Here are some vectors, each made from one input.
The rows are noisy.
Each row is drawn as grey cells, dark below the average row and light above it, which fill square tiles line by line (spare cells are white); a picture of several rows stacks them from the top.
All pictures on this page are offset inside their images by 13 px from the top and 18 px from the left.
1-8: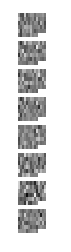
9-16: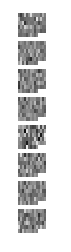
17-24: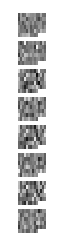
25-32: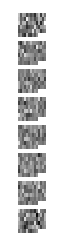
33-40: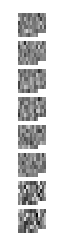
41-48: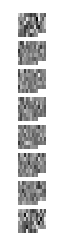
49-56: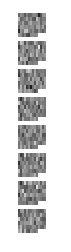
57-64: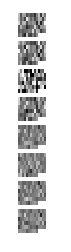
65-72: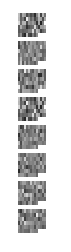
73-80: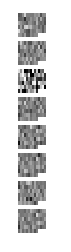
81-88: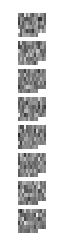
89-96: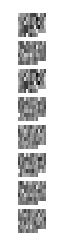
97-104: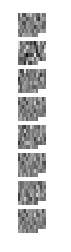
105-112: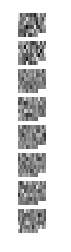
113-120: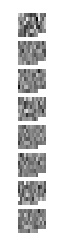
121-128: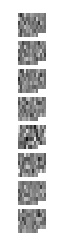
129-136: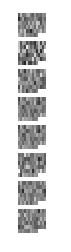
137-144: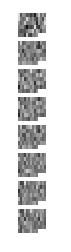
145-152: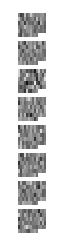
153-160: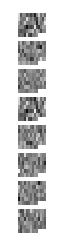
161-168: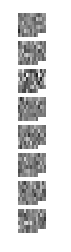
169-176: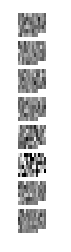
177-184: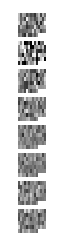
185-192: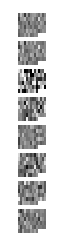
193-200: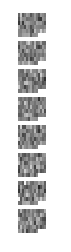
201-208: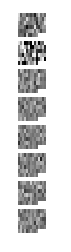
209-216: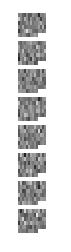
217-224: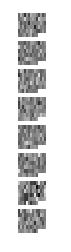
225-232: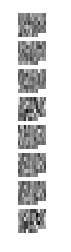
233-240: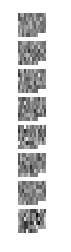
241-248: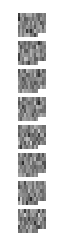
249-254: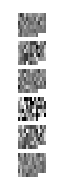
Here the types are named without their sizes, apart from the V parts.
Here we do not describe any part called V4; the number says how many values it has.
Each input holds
a list of items, each a true/false value and a value of V4.
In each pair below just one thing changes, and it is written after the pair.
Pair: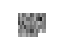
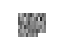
the value of V4 in item 1 of the list
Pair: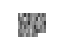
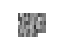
the true/false value in item 1 of the list
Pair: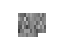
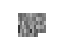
the true/false value in item 1 of the list
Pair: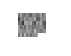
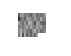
the true/false value in item 1 of the list
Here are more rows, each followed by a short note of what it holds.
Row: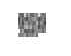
a list of two items
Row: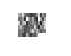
a list of one item
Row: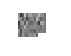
a list of two items
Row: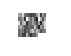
a list of one item
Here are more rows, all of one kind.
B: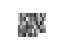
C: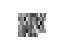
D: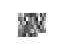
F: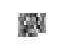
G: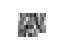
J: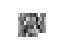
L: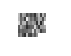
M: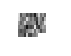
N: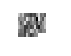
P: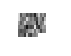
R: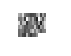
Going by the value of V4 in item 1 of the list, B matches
G, L, M and P.
